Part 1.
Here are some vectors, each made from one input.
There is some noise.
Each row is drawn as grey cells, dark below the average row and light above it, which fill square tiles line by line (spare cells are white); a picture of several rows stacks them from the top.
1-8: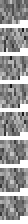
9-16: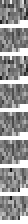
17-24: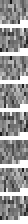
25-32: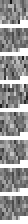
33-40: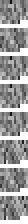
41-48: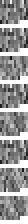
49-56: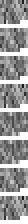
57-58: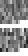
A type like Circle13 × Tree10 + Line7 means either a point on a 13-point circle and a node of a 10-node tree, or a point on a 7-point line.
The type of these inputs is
Line5.
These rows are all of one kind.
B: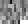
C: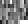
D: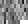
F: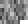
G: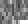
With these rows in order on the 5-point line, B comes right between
D and F.
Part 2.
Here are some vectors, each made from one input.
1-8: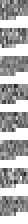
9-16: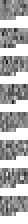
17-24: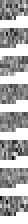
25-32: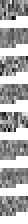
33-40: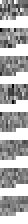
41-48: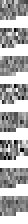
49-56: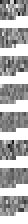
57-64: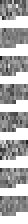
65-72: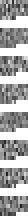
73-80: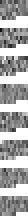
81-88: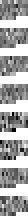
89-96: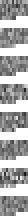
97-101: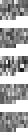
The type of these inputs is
Line13.
